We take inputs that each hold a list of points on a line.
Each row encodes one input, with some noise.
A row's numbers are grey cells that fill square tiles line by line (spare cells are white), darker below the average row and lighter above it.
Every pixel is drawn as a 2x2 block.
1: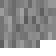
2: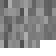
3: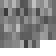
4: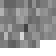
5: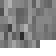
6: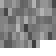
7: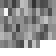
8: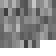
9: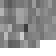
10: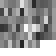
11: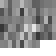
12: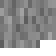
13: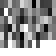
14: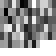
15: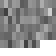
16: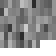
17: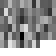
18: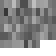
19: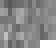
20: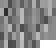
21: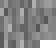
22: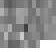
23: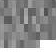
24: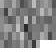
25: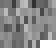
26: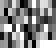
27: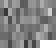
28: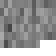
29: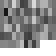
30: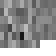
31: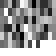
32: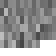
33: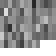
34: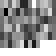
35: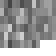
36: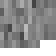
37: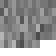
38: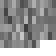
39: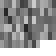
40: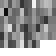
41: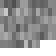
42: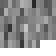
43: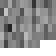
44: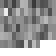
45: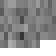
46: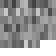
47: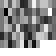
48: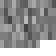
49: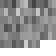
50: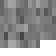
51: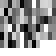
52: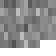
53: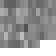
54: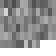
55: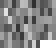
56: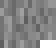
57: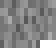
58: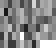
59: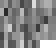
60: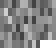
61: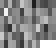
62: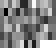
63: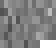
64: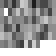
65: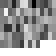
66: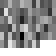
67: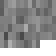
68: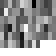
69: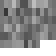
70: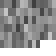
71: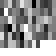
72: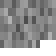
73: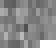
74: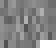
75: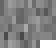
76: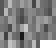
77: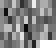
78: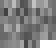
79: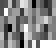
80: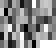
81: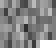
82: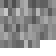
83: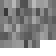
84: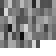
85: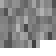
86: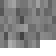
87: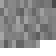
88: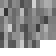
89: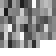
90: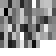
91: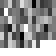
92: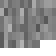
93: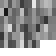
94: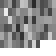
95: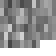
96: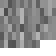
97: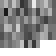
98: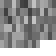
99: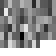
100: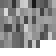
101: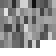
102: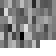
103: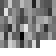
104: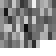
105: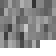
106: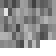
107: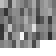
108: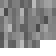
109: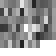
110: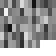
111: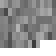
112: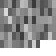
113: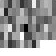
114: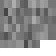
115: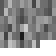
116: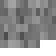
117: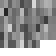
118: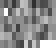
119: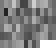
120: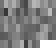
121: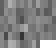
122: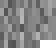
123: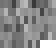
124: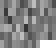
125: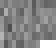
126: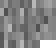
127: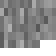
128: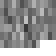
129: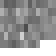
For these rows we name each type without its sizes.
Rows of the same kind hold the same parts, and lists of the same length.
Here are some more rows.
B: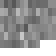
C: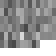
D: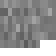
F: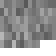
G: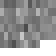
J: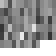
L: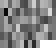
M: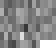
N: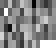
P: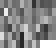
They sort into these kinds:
B, C, G, M
D, F, L, N, P
J

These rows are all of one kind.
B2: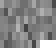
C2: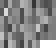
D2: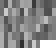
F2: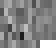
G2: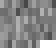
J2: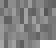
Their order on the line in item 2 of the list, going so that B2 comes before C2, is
F2, G2, B2, C2, J2, D2.
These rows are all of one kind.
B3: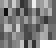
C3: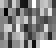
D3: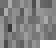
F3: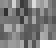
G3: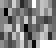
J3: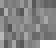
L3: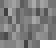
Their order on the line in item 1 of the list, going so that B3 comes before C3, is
F3, B3, L3, G3, D3, J3, C3.
